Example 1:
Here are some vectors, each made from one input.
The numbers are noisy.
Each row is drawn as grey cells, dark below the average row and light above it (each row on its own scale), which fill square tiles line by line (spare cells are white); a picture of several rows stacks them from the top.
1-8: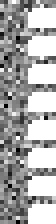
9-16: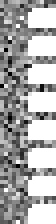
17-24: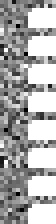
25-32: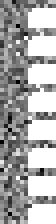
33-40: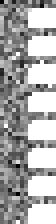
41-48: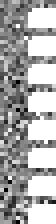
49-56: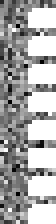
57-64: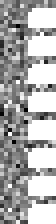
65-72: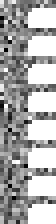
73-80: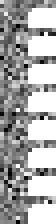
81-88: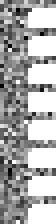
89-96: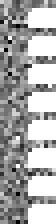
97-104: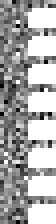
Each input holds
a list of up to two points on a 10-point line.
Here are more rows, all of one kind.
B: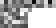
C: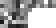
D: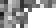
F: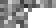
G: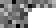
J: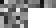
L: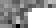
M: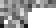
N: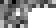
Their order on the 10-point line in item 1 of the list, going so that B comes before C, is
D, F, M, B, C, G, L, N, J.
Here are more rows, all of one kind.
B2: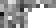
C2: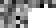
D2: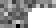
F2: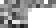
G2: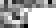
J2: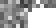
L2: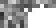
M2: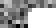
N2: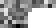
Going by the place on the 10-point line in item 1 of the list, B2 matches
J2 and L2.
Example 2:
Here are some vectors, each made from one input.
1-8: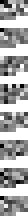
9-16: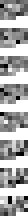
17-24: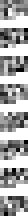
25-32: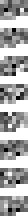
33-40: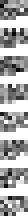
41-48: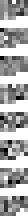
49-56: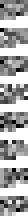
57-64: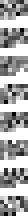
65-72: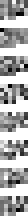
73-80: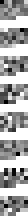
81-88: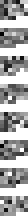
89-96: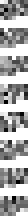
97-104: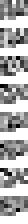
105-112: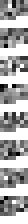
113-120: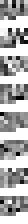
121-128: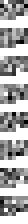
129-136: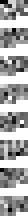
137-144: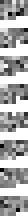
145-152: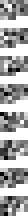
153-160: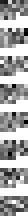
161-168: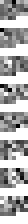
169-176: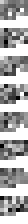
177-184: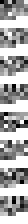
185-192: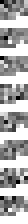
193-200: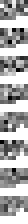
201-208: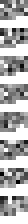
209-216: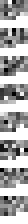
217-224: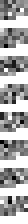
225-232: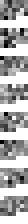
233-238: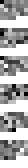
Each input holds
a point on a 17-point circle, together with either a fixed value, or three true/false values.
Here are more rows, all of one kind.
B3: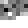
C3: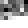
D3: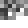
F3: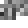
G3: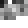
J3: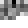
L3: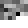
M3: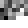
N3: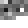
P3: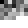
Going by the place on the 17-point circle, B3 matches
C3 and N3.
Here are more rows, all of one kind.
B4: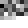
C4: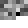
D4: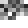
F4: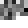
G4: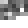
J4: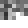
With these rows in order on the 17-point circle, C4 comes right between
B4 and F4.
